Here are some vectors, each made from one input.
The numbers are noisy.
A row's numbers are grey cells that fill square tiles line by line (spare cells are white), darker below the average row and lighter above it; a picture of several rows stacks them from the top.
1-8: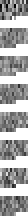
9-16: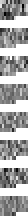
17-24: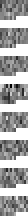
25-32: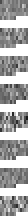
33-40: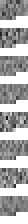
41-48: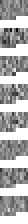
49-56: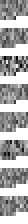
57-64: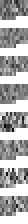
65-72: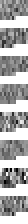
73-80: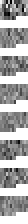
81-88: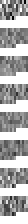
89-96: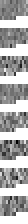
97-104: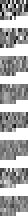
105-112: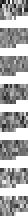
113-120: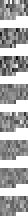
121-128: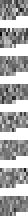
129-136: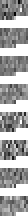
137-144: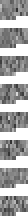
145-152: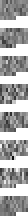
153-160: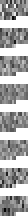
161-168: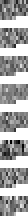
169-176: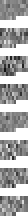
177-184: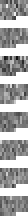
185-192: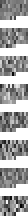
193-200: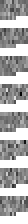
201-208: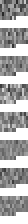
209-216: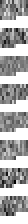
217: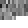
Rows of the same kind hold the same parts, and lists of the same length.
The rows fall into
2 kinds.
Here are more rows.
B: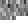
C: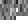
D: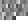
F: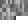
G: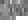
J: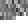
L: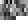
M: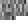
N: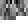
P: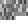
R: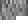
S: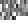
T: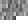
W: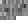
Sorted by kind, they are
B, G, M, P, R
C, D, F, J, L, N, S, T, W

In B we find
a point on an 11-point circle and two labels (each one of 9).
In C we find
three labels (each one of 9).
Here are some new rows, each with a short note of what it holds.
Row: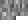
three labels (each one of 9)
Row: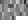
a point on an 11-point circle and two labels (each one of 9)
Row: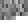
a point on an 11-point circle and two labels (each one of 9)
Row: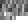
three labels (each one of 9)
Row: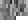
three labels (each one of 9)
